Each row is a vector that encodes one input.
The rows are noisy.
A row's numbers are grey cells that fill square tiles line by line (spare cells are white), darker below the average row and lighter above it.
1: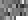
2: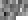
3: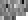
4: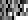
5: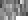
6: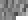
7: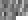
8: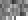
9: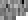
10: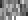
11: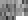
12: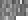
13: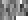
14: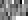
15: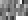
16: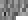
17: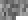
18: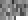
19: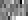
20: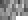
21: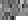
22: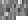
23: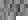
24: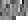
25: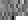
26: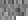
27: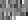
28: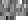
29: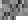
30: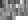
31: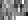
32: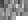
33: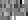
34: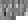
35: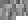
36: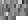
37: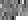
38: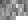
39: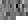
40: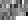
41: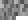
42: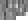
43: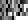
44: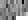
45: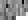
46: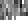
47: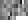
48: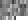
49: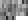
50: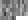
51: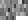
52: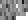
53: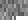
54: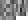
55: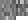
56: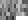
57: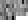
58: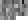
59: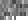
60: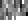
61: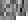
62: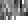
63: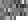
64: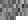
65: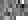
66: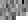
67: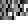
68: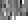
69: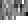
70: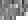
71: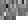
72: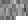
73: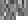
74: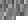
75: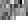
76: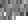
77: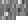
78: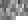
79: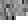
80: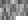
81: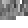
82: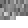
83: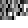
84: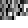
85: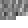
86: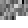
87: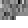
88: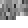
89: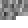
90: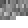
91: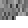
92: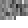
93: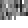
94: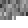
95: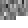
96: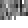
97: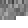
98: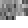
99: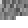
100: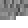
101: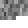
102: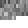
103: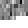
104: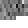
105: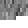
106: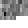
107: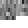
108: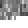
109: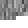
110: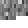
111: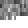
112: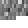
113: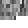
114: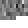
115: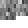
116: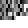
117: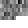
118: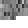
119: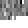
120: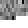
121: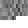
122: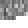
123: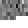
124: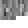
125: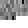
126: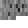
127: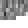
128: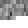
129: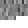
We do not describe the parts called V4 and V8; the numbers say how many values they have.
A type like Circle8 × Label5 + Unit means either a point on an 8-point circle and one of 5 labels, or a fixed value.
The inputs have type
(Bool × Bool × Bool × Bool × V8 + V4) × Tree7 + Unit.
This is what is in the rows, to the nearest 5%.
About 5% of them hold a fixed value. The rest hold a node of a 7-node tree, together with either four true/false values and a value of V8, or a value of V4.
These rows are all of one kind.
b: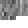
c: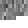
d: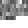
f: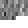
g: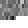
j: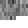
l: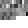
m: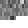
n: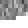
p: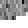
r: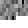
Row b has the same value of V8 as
d, g, j and m.
